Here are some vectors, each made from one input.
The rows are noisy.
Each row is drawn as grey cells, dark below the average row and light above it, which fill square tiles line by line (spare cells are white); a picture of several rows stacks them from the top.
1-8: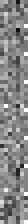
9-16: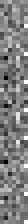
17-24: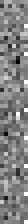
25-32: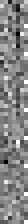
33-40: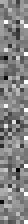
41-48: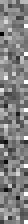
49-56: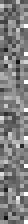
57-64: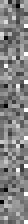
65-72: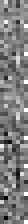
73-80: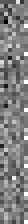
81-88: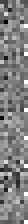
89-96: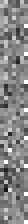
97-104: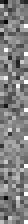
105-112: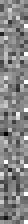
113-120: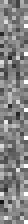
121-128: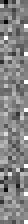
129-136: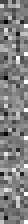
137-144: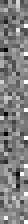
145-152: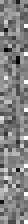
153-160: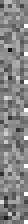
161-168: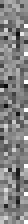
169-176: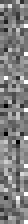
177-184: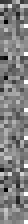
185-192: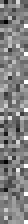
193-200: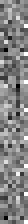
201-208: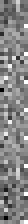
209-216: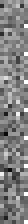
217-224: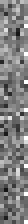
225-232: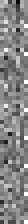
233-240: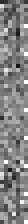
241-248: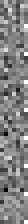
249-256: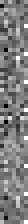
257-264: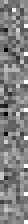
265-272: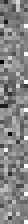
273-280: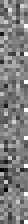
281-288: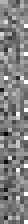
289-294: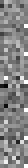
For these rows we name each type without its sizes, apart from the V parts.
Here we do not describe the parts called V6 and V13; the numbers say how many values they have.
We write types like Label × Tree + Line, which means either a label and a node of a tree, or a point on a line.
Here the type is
Line × ((Tree + Unit) × V6 + V13).
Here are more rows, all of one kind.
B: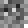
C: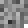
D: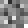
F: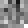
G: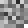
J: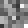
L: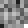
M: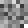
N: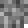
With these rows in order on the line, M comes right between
G and N.
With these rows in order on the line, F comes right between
D and G.
